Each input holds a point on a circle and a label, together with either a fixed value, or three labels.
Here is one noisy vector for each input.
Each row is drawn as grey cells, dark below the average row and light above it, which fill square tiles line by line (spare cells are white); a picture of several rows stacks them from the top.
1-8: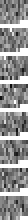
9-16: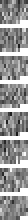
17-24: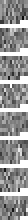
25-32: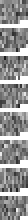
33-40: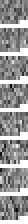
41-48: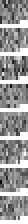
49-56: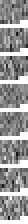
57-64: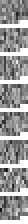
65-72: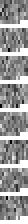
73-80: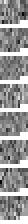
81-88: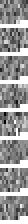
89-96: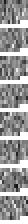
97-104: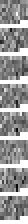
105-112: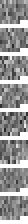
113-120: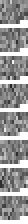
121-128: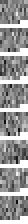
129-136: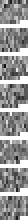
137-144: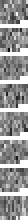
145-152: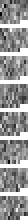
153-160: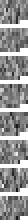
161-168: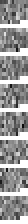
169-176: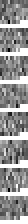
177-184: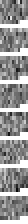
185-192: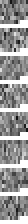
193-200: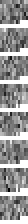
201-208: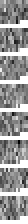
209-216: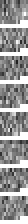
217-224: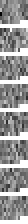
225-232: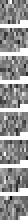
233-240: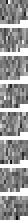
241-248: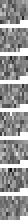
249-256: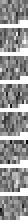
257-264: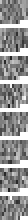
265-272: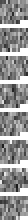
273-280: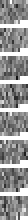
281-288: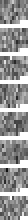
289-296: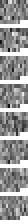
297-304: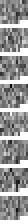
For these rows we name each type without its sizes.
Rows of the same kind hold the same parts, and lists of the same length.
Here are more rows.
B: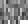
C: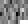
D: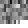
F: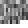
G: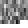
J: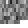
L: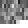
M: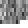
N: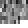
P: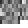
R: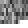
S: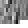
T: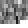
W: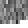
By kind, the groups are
B, C, F, G, J, M, R, S, T, W
D, L, N, P

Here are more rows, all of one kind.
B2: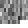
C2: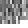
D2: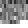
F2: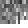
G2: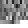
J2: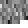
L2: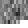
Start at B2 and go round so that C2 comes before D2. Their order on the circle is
B2, C2, F2, D2, L2, J2, G2.
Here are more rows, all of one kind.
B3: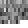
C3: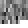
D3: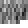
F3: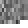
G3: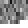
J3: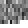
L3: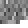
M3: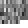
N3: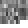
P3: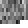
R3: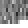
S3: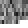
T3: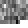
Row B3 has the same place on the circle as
C3, J3 and M3.
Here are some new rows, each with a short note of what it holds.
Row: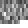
a point on a circle and four labels
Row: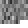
a point on a circle and a label
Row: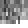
a point on a circle and four labels
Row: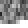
a point on a circle and four labels
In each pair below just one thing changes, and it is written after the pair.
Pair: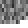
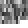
the place on the circle
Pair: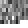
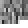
the place on the circle
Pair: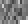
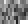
the place on the circle
